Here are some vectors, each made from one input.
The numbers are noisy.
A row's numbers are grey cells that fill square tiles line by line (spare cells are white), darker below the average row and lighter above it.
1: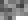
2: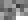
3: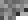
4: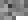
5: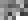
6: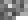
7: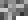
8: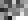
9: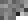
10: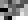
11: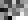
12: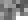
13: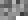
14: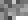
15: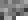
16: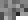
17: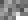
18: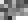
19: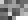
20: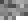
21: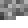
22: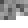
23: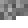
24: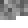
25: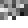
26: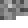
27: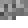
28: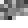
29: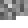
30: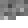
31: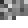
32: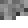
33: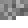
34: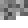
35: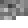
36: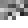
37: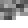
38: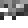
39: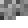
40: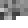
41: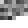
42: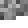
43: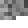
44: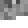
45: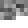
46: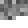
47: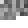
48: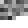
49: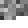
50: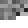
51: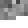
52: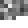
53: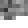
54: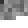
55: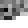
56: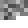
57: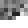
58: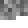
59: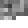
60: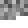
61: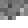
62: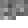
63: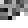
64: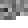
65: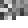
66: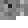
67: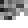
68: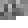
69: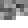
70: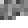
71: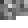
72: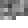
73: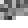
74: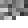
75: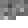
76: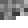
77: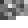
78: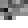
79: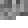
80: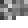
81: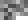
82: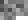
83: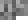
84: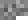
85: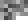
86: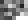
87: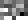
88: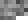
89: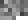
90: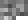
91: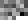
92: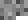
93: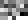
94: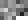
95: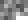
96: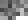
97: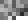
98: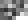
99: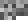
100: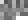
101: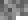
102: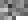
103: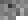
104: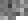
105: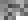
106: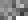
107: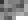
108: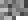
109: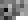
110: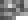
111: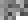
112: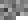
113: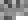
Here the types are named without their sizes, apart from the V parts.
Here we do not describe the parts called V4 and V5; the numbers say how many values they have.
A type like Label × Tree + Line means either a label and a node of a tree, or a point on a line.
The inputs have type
(Bool × Bool × Bool + Label × V5) × V4.
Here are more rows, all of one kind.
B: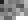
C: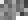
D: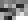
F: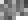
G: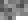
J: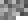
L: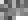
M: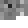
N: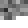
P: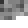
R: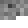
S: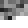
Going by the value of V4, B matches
D, G, P and S.
